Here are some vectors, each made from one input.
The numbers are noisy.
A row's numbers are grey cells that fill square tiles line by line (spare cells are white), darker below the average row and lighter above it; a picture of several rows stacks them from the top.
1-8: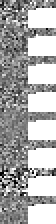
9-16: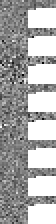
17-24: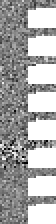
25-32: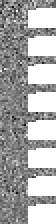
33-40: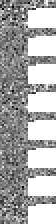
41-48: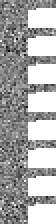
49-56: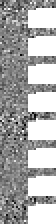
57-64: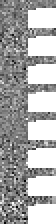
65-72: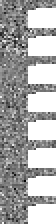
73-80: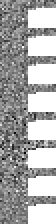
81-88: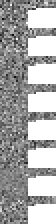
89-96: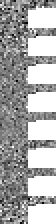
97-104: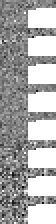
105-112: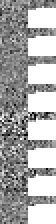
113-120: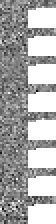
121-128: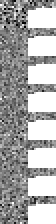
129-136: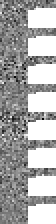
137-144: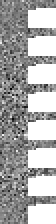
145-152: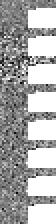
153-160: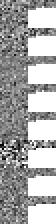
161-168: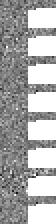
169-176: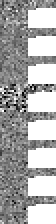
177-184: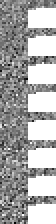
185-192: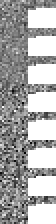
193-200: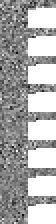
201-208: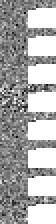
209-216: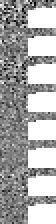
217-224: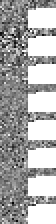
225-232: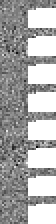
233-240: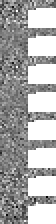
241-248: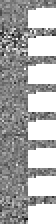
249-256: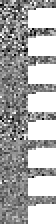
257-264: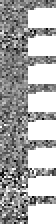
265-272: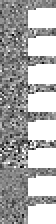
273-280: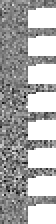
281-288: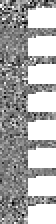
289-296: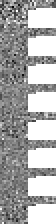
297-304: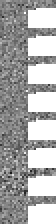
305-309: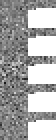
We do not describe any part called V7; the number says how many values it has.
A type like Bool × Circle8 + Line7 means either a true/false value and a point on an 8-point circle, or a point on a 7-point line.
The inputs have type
Bool × ((Line8 + Line10) × V7 + Line12).
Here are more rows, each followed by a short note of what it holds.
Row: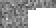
a point on an 8-point line, a true/false value and a value of V7
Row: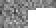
a point on a 10-point line, a true/false value and a value of V7
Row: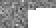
a point on an 8-point line, a true/false value and a value of V7
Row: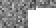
a point on an 8-point line, a true/false value and a value of V7
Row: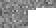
a point on a 10-point line, a true/false value and a value of V7
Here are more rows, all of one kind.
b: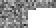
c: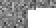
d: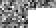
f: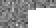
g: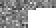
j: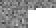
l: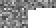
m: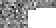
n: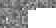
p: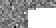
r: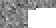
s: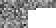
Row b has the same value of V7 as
l and s.
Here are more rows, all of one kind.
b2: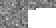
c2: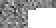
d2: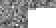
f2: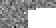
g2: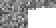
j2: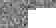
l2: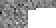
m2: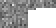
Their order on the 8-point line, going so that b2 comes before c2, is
f2, m2, b2, c2, d2, g2, l2, j2.
